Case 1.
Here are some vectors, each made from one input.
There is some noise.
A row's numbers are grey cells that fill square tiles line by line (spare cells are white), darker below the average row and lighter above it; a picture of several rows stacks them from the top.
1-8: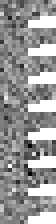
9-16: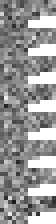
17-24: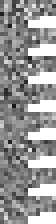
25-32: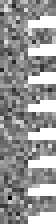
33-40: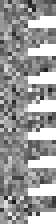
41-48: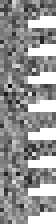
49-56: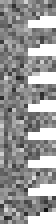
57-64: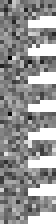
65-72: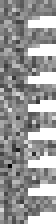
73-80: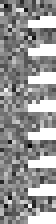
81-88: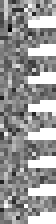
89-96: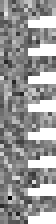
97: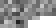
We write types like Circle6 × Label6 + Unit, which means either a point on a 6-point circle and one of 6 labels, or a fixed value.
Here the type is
Tree15.
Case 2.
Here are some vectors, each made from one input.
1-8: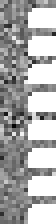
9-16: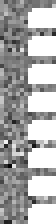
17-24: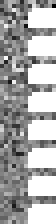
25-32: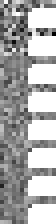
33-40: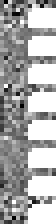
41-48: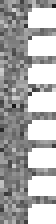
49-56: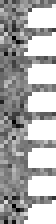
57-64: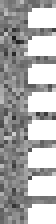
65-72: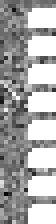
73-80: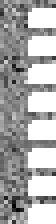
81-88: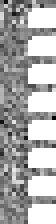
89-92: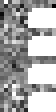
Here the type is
Line7.
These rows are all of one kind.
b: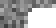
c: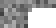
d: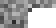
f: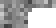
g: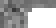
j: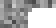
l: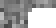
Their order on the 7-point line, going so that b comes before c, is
d, b, g, c, j, f, l.
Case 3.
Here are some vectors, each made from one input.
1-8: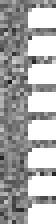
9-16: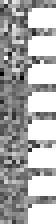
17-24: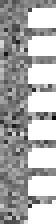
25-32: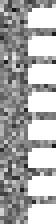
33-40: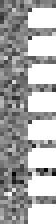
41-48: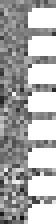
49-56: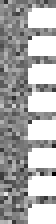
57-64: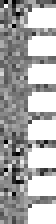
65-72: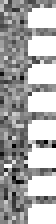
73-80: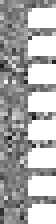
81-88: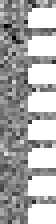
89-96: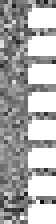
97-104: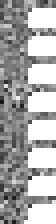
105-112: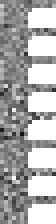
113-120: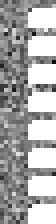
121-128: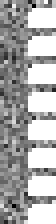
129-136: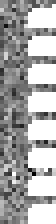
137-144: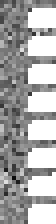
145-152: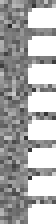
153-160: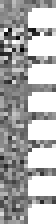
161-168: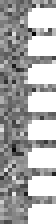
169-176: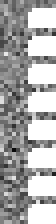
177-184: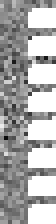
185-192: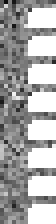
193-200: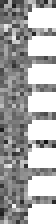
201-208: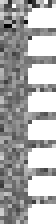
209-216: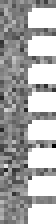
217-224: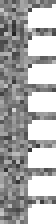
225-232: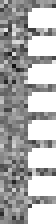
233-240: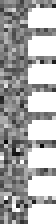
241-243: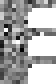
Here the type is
Line13.
